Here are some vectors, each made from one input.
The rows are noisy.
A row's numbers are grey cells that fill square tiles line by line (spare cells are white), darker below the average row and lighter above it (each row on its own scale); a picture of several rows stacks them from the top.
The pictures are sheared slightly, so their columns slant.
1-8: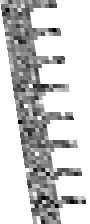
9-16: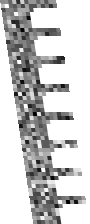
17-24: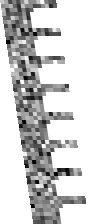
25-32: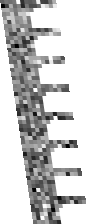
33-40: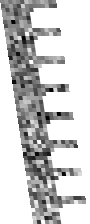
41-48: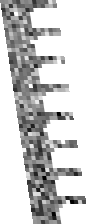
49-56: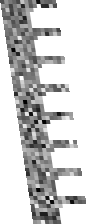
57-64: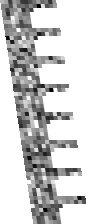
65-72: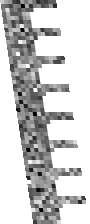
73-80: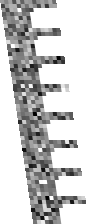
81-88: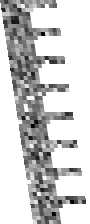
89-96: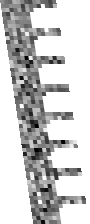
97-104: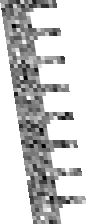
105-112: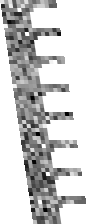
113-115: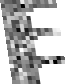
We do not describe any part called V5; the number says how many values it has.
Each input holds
a node of an 8-node tree, together with either four true/false values, or a value of V5.
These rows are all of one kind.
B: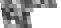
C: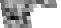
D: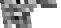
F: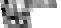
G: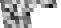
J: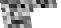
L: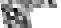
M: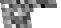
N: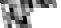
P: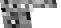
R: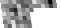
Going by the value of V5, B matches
F and P.
